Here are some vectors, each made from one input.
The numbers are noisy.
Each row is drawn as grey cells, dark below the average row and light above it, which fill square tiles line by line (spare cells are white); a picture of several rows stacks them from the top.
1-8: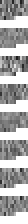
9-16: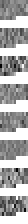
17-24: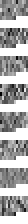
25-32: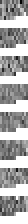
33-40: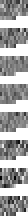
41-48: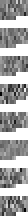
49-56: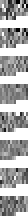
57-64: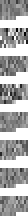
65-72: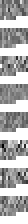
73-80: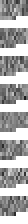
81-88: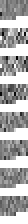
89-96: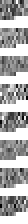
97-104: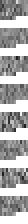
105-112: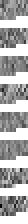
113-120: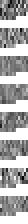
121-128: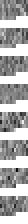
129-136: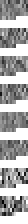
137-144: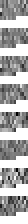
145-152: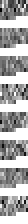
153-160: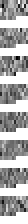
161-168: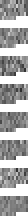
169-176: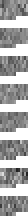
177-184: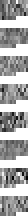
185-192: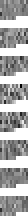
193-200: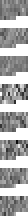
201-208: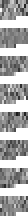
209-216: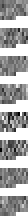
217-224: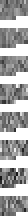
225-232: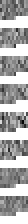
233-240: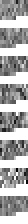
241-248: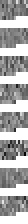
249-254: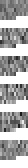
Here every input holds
either a node of a 10-node tree, or a list of up to three points on a 7-point line.
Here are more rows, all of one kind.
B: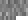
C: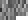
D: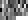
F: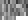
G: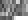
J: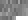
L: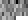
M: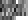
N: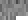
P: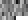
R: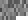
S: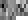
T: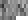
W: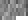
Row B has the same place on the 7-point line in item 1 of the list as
J, L and R.
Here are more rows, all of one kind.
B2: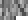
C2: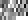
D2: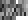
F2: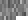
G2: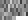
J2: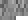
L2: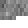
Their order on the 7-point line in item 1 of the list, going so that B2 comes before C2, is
F2, B2, C2, J2, L2, D2, G2.
